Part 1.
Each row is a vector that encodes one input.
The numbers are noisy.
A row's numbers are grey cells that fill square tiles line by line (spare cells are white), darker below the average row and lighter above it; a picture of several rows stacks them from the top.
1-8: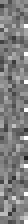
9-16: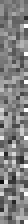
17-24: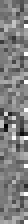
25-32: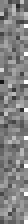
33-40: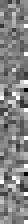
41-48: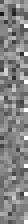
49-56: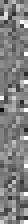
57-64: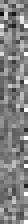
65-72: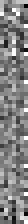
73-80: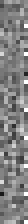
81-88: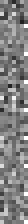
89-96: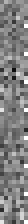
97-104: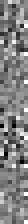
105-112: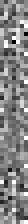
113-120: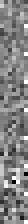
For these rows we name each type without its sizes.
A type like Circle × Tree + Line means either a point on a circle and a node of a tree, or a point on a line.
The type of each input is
Bool × Label + Unit.
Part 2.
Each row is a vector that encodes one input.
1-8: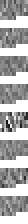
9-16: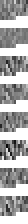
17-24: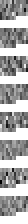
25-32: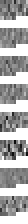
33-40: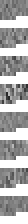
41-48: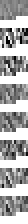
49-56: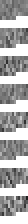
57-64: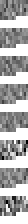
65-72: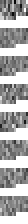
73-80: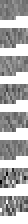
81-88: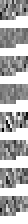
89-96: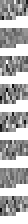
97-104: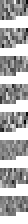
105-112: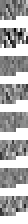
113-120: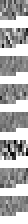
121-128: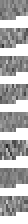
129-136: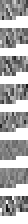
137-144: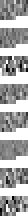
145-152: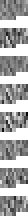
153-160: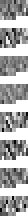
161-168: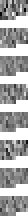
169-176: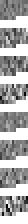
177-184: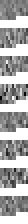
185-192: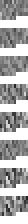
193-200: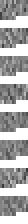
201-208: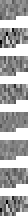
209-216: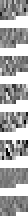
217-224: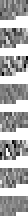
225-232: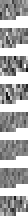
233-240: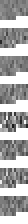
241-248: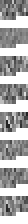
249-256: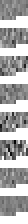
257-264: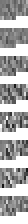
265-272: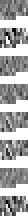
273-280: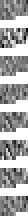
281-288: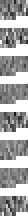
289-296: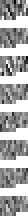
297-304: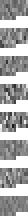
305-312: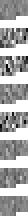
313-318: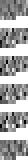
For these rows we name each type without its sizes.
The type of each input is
Bool × Line.
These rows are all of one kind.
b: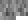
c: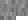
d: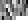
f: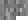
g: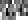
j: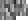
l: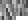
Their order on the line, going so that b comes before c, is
f, d, g, b, j, l, c.
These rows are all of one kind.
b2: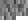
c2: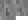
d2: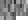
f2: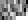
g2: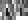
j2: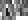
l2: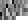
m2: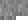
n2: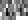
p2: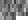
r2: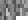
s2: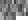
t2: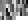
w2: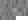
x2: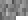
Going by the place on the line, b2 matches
f2, j2, r2 and s2.
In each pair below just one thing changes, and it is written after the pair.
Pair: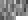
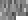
the true/false value
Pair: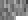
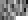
the place on the line
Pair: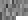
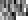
the true/false value
